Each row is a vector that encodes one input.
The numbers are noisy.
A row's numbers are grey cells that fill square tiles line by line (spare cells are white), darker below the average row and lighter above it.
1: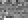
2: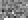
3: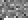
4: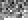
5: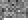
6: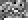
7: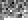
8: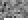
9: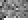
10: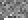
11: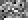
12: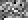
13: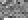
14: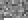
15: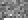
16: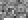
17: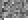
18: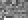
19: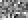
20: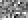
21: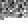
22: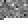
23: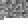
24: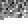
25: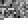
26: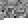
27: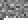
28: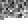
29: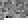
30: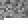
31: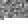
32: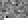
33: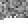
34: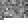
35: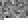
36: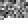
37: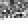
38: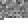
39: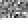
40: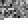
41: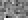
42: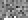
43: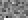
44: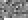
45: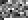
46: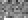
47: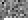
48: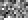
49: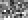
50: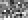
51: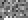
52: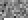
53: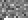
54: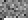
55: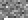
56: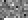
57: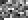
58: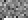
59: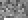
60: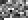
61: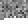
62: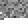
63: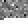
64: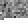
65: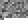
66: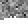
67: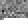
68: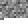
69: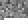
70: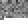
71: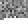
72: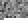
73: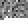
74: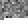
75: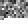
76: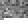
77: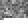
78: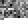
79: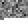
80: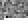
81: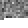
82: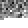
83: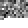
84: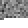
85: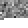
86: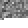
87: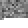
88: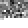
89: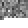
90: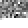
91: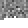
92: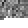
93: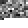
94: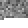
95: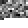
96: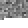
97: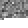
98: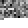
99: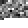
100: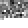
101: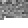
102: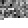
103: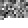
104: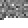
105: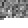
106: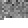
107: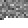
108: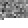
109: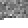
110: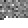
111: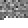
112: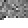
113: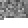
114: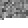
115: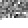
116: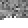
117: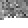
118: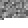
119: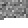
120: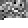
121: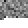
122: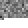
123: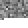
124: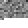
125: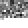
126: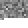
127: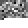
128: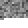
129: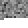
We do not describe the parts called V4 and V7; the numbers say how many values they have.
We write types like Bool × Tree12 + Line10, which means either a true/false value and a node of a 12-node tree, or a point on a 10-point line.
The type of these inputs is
(Bool × Bool × Bool + V4) × Label5 + V7.
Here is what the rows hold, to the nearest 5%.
About 70% of them hold one of 5 labels, together with either three true/false values, or a value of V4. The rest hold a value of V7.
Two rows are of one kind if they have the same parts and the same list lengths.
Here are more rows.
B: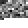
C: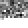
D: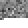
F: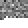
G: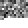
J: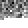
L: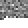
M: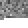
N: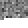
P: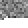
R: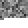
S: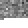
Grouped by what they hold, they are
B, C, G, J
D, M, N, P, S
F, L, R

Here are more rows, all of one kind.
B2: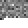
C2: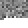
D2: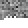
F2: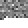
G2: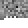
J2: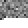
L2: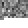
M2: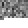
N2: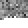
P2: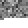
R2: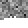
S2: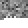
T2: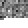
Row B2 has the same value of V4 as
F2 and J2.
